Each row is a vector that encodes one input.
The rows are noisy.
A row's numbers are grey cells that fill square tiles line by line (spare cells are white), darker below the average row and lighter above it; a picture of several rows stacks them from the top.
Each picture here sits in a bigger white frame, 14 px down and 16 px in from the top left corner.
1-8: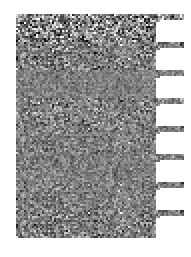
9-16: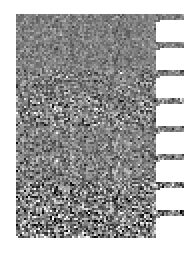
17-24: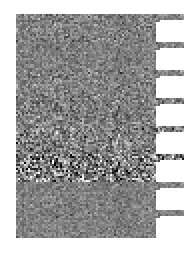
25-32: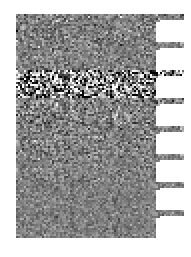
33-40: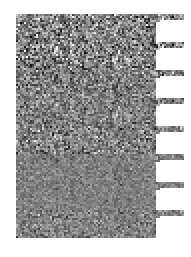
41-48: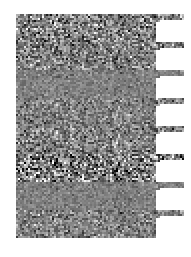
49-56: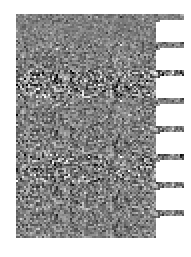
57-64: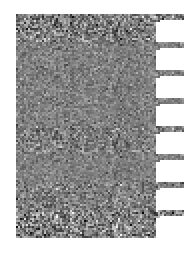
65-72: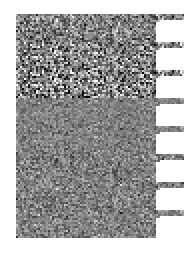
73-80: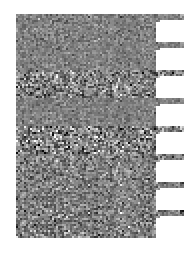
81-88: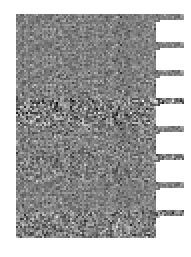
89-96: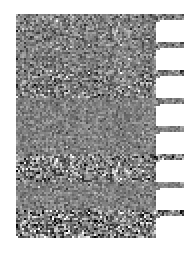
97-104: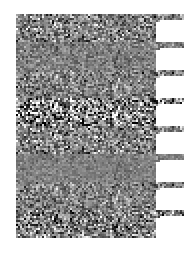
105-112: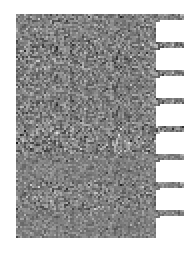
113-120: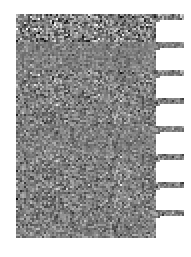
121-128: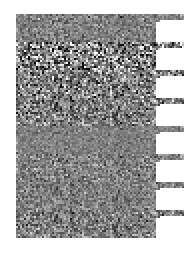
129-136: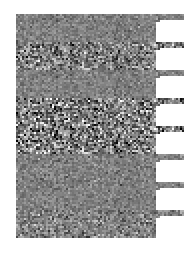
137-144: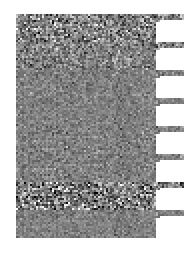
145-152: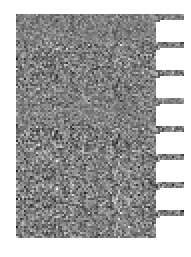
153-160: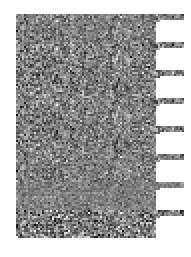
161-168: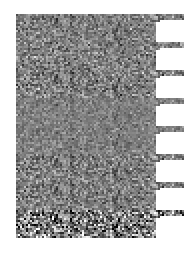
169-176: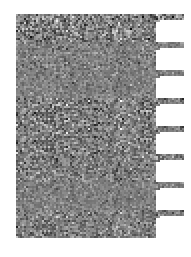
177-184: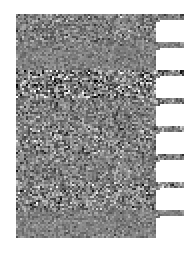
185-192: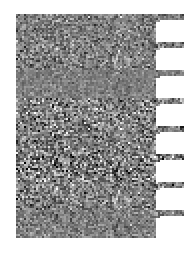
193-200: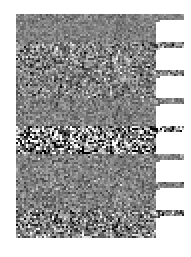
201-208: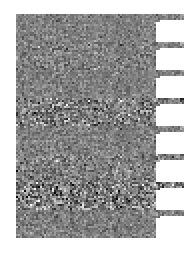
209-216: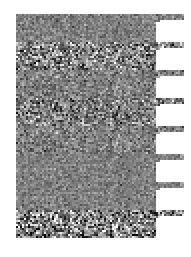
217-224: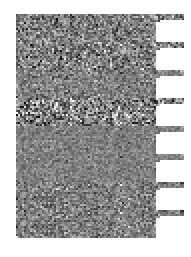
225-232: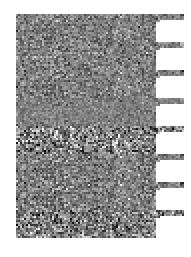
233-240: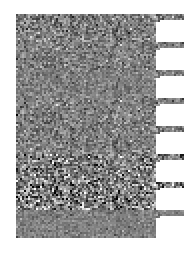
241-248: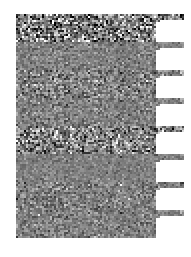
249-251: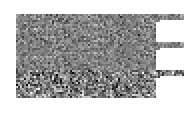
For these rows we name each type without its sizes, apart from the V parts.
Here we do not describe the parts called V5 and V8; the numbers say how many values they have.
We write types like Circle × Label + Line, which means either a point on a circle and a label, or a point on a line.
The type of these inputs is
Label × V5 × V8 + Tree + Unit.
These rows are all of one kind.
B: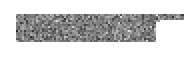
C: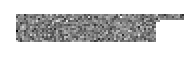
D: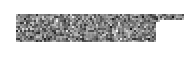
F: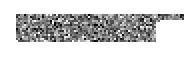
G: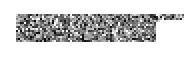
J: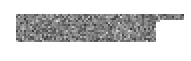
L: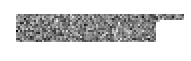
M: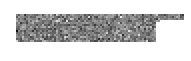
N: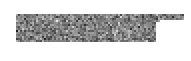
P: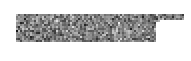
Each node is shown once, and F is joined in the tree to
D, J and M.
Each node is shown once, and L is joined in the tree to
C, M and P.
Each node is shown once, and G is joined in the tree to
B.
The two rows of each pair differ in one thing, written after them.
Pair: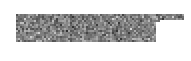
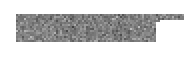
the label
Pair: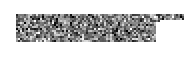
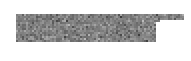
the value of V5
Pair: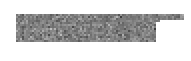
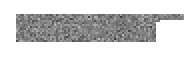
the value of V5
